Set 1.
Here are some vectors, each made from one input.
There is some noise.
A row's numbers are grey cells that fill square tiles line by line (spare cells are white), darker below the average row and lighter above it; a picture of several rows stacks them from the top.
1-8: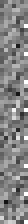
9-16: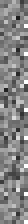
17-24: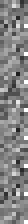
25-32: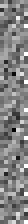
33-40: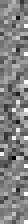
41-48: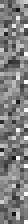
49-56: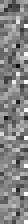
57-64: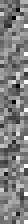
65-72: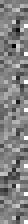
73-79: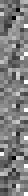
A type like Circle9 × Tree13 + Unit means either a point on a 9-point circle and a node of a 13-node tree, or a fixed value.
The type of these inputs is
Line4 × Line5 + Line6.
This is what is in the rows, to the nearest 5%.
About 45% of them hold a point on a 4-point line and a point on a 5-point line. The rest hold a point on a 6-point line.
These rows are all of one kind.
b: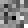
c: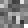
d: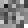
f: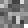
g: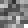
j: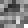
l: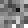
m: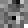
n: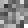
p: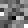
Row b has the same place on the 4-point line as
m and p.
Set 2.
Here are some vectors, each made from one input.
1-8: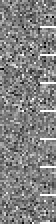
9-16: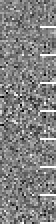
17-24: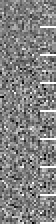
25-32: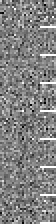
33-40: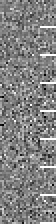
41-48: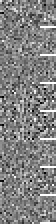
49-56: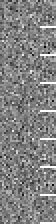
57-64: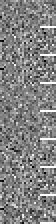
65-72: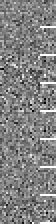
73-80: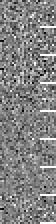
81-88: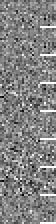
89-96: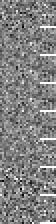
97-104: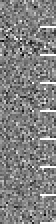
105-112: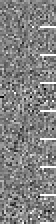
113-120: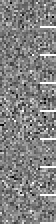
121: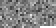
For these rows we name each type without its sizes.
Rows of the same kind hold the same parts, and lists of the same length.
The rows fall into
2 kinds.
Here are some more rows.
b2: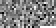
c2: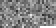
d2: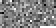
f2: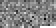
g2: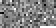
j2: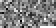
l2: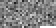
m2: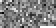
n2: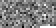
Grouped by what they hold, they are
b2, d2, g2, j2, m2
c2, f2, l2, n2

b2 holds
a point on a line.
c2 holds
a point on a circle and a point on a line.
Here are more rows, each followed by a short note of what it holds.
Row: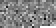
a point on a circle and a point on a line
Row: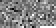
a point on a circle and a point on a line
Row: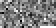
a point on a line
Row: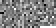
a point on a line
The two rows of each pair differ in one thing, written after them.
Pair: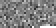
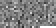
the place on the circle
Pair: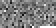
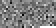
the place on the circle
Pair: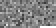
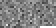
the place on the circle
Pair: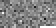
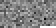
the place on the circle
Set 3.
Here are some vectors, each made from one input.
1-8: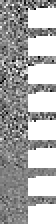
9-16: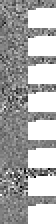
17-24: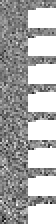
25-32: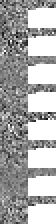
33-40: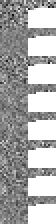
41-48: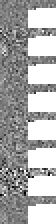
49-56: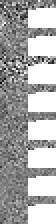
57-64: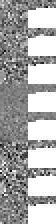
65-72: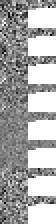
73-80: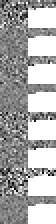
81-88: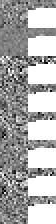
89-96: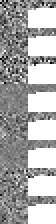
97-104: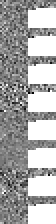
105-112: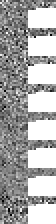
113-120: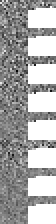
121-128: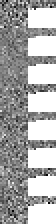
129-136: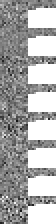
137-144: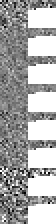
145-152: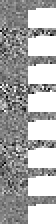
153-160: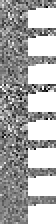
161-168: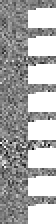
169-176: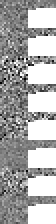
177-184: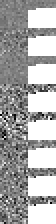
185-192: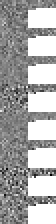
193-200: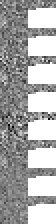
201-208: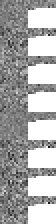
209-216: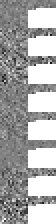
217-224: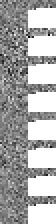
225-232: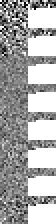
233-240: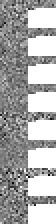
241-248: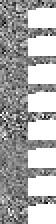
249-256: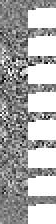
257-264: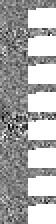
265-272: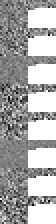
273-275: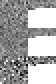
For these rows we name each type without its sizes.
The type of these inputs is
Bool × Label + Unit.
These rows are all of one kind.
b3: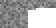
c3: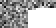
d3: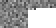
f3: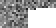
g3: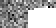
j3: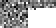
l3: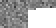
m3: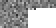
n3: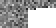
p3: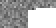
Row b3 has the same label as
d3, j3 and m3.
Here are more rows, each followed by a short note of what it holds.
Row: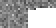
a label and a true/false value
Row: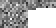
a fixed value
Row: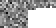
a fixed value
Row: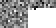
a fixed value
